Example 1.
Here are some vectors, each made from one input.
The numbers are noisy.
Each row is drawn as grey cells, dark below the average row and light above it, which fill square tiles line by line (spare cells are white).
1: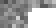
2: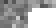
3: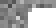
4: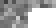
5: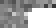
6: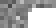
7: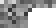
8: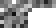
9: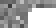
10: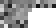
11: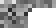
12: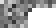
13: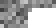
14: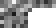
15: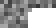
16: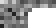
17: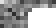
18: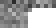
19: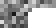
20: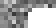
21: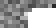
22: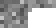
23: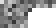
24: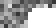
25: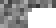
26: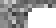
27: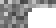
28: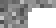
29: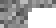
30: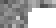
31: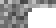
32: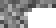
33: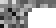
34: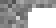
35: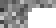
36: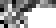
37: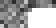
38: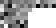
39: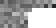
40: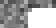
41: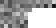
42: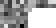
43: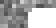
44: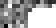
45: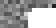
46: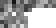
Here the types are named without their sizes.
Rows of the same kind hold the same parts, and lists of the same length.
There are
2 kinds of row.
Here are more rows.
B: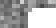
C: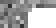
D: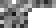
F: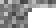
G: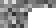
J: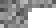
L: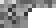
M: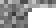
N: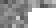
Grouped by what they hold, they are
B, C, J, N
D, F, G, L, M

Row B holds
three true/false values.
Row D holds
a label.
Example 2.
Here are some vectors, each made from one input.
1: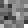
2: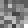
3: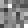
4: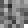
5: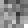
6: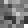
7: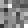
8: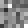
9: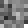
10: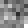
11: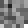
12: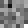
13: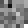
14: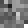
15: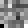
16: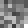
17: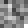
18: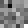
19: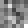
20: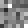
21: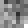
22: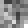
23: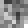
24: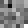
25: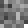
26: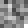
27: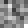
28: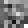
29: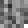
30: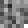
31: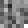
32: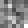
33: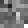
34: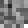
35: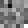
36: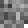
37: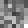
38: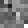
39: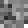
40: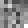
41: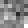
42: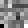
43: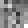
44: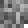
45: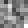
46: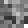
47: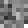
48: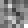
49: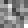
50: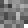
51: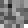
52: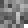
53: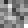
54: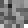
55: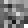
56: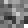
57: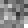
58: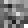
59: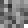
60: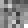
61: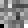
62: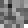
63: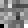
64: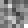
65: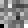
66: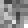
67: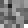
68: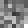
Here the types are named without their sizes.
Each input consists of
a node of a tree and a true/false value.
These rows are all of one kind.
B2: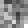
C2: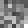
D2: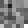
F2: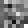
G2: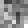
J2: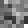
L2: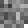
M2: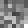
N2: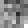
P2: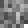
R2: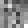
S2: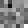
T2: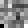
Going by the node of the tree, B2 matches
G2 and S2.
